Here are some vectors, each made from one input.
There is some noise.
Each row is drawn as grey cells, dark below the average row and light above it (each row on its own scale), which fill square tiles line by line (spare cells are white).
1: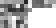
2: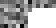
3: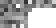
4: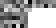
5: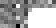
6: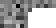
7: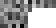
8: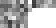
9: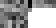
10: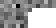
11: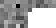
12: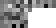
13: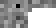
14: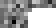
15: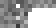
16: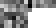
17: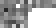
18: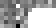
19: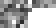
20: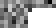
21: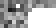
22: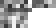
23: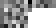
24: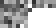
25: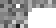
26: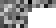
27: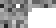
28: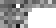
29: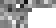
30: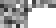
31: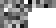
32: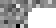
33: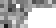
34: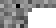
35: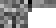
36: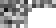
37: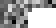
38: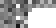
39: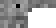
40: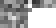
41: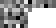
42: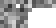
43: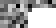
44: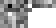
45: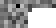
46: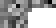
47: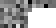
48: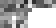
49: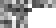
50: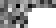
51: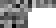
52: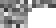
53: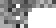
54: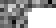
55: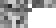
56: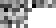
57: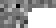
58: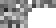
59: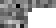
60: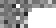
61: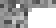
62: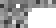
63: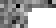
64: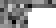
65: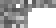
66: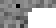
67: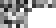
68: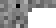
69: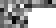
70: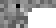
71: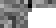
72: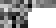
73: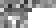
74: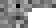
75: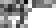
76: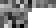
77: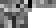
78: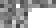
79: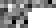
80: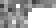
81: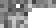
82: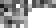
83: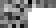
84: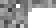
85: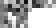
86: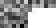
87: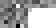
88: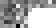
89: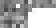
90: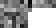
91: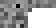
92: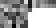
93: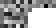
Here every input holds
a point on a 9-point line and a true/false value.
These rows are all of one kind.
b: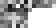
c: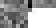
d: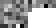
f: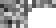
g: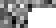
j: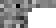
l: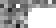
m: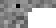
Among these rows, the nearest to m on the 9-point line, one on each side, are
f and j.
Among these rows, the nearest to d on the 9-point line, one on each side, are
b and l.
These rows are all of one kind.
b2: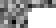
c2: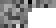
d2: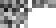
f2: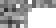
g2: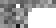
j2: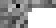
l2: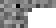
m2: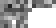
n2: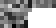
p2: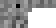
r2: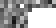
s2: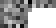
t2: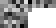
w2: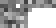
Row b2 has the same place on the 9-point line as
f2, r2 and w2.
